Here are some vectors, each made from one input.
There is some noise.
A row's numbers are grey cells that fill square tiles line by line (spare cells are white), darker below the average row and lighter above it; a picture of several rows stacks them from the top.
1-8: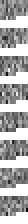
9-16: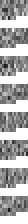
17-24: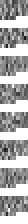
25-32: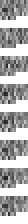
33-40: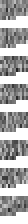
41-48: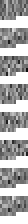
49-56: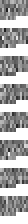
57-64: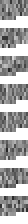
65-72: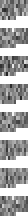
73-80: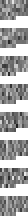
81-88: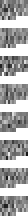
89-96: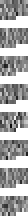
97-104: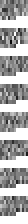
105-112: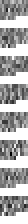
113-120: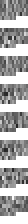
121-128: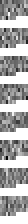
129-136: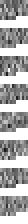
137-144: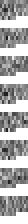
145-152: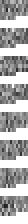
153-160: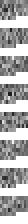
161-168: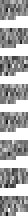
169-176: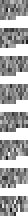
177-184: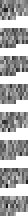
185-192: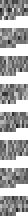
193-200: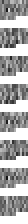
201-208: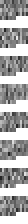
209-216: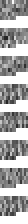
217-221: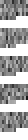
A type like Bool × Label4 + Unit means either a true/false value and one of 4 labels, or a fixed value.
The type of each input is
Bool × Bool × Bool + List2(Line4).
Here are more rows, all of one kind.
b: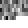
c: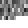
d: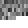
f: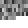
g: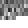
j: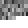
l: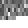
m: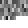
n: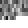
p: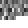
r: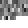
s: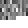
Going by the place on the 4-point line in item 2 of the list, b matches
n and s.
